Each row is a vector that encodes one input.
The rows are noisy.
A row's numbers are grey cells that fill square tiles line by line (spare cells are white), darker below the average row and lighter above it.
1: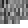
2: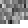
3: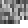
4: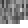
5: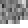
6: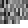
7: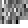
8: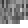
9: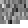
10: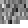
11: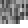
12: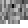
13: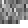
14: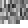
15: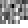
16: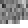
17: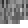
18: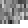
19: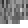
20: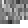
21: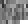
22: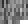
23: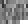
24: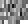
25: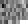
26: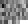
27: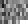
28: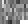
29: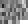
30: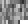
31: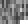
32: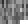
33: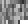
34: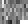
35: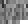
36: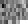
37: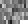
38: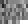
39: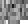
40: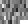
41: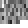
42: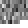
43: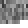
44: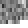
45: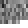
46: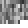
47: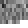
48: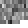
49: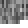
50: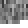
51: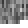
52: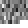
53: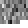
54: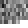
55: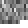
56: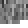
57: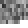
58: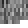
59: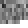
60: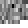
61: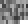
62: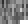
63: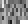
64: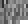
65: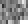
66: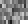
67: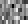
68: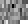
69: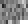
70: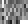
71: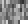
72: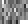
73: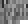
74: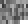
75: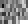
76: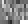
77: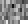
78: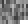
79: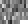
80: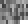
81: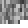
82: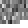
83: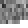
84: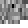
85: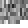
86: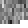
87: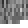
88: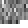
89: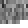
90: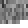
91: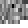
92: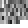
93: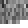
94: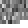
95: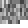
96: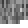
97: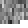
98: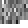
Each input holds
either a point on a 6-point line, or a node of an 8-node tree.
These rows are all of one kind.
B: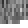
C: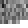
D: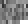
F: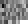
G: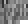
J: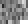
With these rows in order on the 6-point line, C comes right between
D and F.
